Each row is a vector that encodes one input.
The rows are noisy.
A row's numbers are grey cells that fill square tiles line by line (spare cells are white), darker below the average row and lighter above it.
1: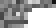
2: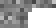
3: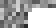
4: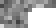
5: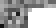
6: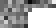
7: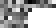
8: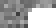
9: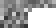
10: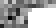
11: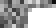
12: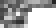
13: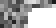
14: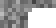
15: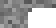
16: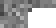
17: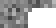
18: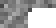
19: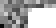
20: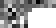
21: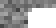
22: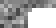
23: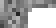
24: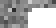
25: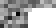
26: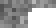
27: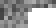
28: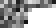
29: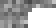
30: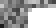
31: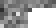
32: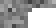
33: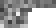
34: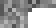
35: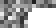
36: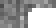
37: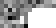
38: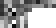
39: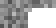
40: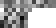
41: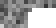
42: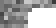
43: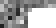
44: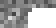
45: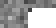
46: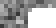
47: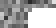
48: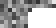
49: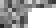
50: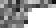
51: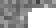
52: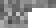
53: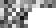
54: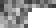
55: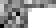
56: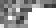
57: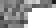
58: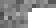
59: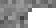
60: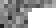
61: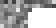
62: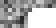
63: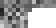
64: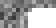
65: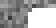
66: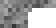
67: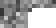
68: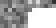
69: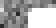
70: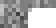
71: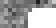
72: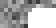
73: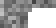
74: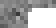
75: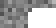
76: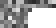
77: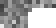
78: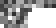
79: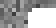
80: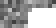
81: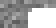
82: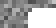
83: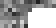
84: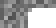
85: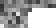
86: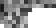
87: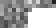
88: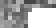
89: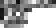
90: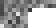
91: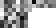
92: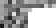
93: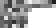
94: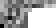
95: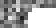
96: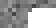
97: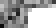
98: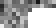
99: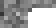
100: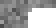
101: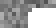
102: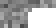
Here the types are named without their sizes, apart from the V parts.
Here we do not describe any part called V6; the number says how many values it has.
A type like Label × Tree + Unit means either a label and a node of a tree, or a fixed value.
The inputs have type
Line × (Line + V6).
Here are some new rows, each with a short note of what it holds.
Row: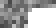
a point on each of two lines
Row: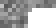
a point on each of two lines
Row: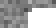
a point on a line and a value of V6
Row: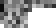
a point on a line and a value of V6
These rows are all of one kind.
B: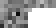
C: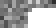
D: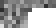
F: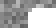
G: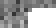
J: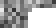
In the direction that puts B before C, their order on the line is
F, B, D, C, G, J.
